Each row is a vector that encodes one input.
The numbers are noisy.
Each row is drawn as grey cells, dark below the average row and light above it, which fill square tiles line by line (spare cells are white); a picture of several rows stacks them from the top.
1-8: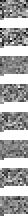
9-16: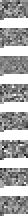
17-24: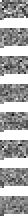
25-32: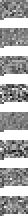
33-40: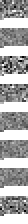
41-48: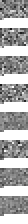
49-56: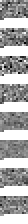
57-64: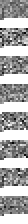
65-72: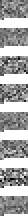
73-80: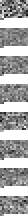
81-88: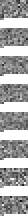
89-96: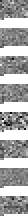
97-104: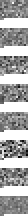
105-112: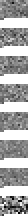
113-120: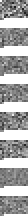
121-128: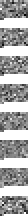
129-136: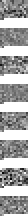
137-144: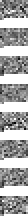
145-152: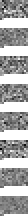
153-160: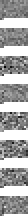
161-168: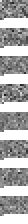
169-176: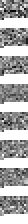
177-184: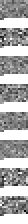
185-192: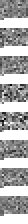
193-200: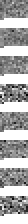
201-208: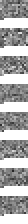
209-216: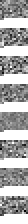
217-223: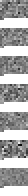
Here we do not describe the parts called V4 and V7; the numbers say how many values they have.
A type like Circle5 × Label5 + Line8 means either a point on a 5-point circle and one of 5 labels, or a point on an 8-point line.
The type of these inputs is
Tree8 × V7 + Tree9 × Tree9 × V4.
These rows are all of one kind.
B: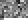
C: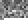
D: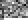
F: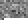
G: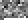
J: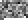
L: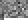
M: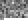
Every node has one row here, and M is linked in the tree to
D, F and L.
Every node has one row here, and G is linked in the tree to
B.
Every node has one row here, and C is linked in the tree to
J and L.
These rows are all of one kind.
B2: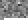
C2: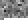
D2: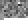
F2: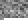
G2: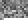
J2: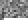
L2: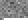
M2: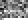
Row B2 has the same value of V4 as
D2 and G2.
